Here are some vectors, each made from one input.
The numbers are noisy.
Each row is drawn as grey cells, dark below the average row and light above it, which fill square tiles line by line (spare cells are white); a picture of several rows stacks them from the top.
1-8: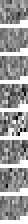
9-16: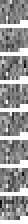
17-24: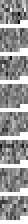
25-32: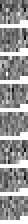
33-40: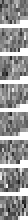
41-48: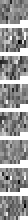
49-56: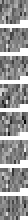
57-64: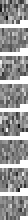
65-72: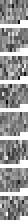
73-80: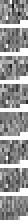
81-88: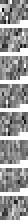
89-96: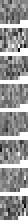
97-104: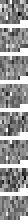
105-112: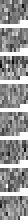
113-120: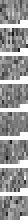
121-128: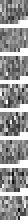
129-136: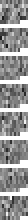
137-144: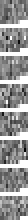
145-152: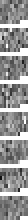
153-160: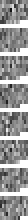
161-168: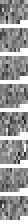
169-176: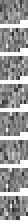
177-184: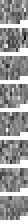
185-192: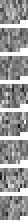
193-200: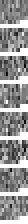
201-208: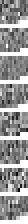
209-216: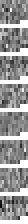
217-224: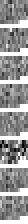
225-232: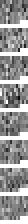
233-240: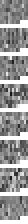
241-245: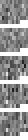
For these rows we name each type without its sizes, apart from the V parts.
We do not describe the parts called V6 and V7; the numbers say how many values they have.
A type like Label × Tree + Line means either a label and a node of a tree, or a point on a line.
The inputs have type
(Bool × V7 + Line) × (Label × V6 + Unit).
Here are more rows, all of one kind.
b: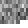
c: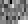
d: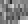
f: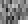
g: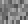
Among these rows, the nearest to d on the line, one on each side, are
b and g.
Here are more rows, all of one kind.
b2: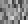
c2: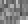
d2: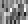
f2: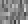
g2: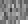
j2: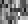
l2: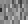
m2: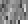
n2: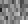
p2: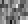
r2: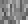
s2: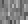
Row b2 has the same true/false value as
c2, l2 and n2.
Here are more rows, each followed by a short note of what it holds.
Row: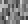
a point on a line
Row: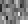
a label, a true/false value, a value of V6 and a value of V7
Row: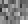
a label, a true/false value, a value of V6 and a value of V7
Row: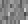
a label, a true/false value, a value of V6 and a value of V7
